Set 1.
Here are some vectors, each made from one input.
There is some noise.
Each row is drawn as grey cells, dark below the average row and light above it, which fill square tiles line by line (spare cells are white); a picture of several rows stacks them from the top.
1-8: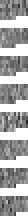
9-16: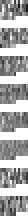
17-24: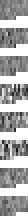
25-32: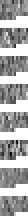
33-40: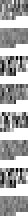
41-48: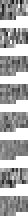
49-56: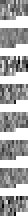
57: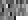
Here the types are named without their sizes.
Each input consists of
either a fixed value, or a node of a tree.
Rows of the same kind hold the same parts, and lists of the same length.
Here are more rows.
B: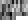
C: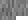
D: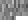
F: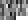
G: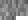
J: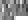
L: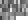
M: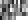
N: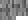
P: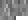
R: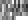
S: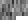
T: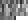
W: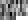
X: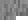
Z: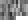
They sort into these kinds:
B, C, D, F, G, J, N, P, R, S, T, W, X, Z
L, M

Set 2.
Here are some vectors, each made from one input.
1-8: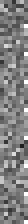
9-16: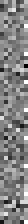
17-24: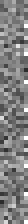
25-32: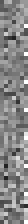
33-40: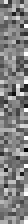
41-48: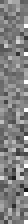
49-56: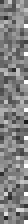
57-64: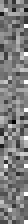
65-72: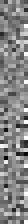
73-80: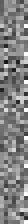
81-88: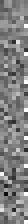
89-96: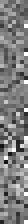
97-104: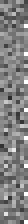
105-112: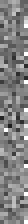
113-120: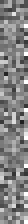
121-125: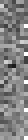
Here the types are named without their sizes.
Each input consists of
a point on a circle.
